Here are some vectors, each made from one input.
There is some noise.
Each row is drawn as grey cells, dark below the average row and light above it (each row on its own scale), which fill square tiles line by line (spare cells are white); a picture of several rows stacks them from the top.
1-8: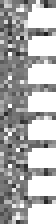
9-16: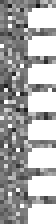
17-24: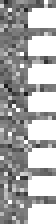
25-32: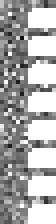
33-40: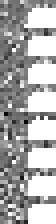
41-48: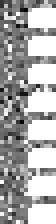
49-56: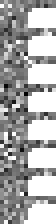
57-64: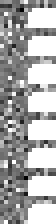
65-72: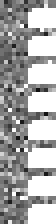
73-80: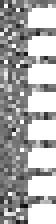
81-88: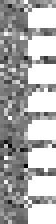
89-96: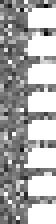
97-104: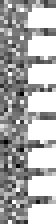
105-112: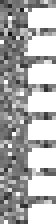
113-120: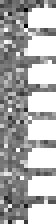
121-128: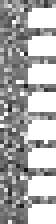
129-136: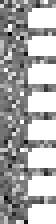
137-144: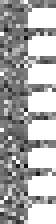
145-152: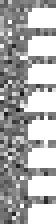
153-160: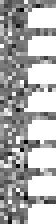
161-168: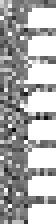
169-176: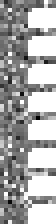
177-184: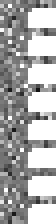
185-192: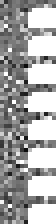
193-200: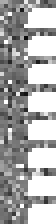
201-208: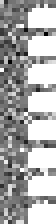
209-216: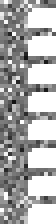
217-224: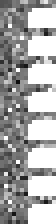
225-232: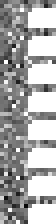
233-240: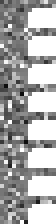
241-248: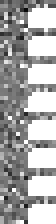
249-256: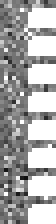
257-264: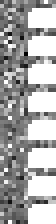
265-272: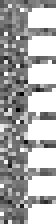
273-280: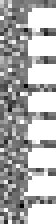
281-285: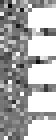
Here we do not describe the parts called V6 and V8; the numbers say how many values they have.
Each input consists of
either a point on a 13-point line and a value of V6, or a true/false value and a value of V8.
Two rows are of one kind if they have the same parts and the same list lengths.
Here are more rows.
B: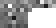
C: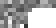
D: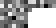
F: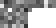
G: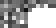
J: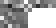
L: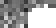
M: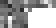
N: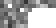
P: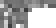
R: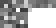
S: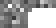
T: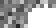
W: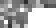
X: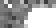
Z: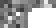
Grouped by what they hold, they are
B, D, N, S, W, X
C, F, G, J, L, M, P, R, T, Z

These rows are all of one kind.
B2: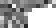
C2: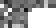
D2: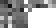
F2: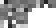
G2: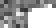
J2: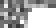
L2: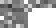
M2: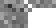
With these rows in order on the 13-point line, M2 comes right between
J2 and L2.
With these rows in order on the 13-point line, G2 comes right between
C2 and J2.
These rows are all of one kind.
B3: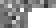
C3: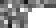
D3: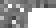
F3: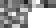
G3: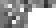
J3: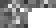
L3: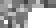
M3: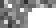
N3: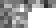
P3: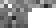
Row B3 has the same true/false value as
D3, G3 and P3.
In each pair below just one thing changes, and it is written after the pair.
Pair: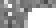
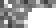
the true/false value
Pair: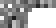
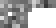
the value of V8
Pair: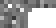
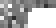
the value of V8
